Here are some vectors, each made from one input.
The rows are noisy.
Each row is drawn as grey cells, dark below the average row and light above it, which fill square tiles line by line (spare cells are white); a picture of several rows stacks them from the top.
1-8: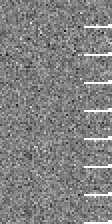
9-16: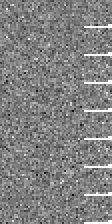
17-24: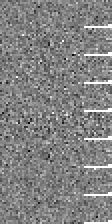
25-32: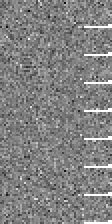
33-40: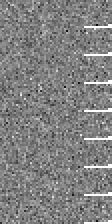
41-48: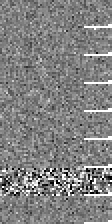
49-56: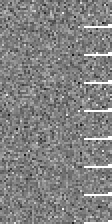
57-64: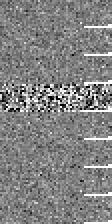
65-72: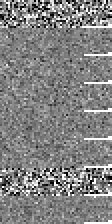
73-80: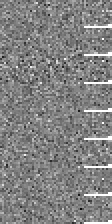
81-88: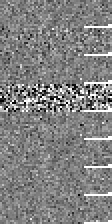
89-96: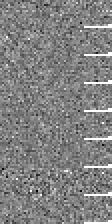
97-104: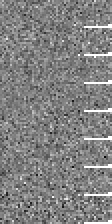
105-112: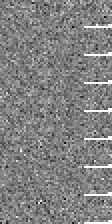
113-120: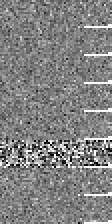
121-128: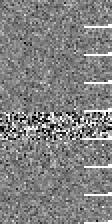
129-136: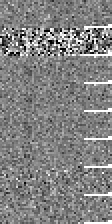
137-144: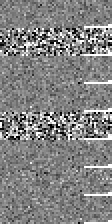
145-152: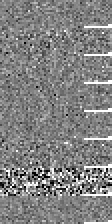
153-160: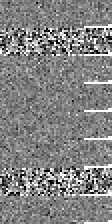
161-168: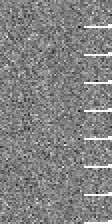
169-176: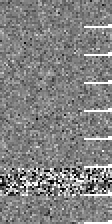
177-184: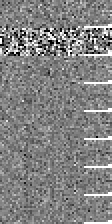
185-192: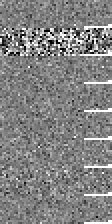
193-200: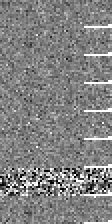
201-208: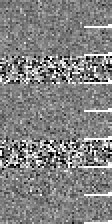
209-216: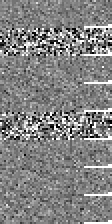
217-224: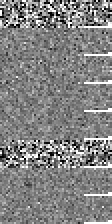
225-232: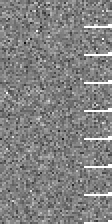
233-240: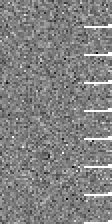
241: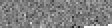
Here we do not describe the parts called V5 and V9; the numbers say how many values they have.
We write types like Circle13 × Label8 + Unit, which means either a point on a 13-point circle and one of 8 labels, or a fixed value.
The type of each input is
Line7 + List2(Line6 + V9) × V5.
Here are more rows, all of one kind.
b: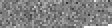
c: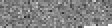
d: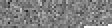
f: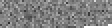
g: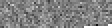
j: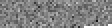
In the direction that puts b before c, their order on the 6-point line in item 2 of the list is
g, b, j, d, c, f.
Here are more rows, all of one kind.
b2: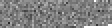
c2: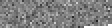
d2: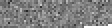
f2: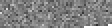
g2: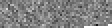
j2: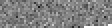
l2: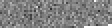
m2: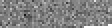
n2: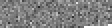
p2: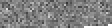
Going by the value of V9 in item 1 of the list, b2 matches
d2, g2 and n2.
